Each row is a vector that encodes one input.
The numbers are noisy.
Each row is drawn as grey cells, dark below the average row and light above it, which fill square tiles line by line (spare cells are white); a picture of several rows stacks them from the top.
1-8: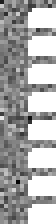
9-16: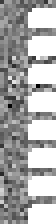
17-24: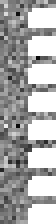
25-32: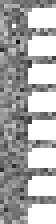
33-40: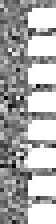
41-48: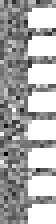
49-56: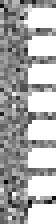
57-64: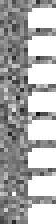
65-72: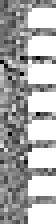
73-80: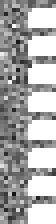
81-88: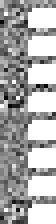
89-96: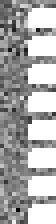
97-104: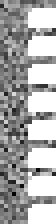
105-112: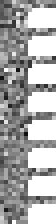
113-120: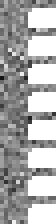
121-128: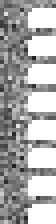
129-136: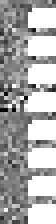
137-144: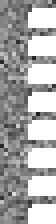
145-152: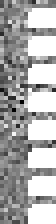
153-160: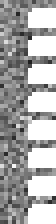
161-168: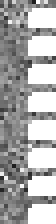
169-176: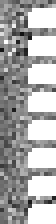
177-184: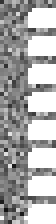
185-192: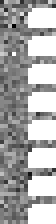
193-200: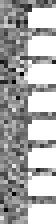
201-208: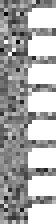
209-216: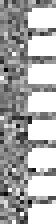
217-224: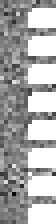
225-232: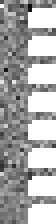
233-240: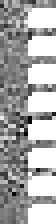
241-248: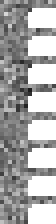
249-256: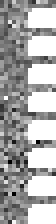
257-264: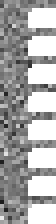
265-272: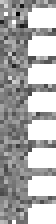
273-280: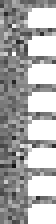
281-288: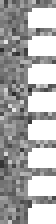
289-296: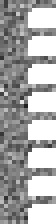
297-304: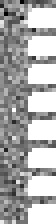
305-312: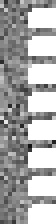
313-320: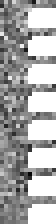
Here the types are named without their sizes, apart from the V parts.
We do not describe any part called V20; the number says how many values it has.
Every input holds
either a point on a line, or a node of a tree, or a value of V20.
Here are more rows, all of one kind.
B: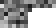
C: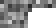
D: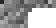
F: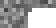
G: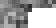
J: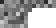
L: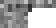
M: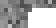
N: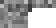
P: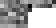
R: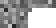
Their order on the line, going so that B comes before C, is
L, N, J, D, B, C, F, G, R, P, M.
